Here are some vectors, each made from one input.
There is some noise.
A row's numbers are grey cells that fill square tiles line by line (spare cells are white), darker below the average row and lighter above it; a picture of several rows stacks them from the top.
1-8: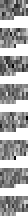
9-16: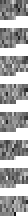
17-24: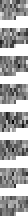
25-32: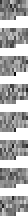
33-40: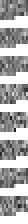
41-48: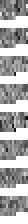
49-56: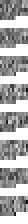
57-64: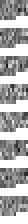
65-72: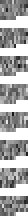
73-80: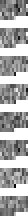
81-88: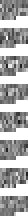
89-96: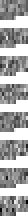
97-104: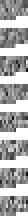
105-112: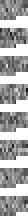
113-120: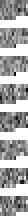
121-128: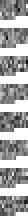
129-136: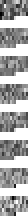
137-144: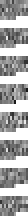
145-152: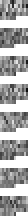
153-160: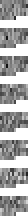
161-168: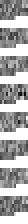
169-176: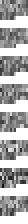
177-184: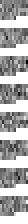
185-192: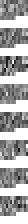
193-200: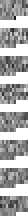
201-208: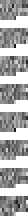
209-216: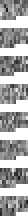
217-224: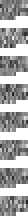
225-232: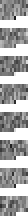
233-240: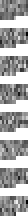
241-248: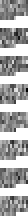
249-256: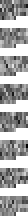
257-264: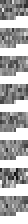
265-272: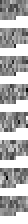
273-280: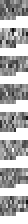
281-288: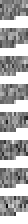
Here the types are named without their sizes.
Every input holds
three true/false values.
